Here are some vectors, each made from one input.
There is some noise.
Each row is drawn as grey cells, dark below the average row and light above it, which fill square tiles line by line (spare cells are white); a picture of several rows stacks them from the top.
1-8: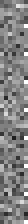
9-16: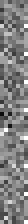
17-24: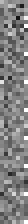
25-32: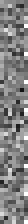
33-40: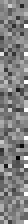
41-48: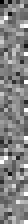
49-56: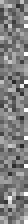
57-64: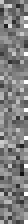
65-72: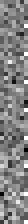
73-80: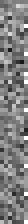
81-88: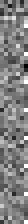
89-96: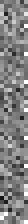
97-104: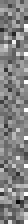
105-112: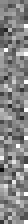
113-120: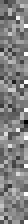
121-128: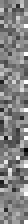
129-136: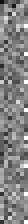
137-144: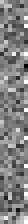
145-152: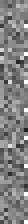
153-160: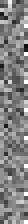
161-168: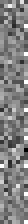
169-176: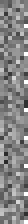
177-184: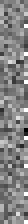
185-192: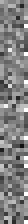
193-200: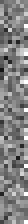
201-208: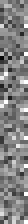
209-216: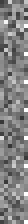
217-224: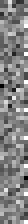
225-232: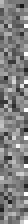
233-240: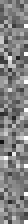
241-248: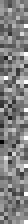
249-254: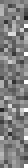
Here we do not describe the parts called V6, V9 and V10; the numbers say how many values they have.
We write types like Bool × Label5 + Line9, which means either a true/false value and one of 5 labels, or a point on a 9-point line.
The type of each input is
(Circle8 + V9) × Line5 + Line7 × V10 + V6.
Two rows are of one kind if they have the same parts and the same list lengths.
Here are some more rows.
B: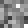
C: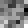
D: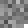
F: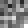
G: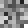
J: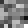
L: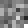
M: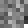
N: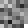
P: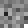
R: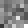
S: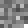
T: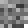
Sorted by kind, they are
B, G, L, P, R
C, F
D, J, M, S
N, T

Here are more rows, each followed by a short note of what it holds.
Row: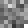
a point on a 7-point line and a value of V10
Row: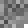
a point on a 5-point line and a value of V9
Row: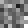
a point on a 7-point line and a value of V10
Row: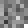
a point on an 8-point circle and a point on a 5-point line
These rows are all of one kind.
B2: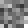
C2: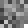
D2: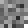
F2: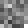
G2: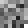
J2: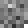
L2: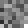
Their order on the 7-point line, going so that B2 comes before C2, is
B2, F2, J2, L2, D2, G2, C2.
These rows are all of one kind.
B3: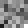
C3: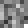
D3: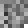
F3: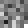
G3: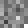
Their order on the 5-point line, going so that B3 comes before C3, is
B3, C3, F3, G3, D3.
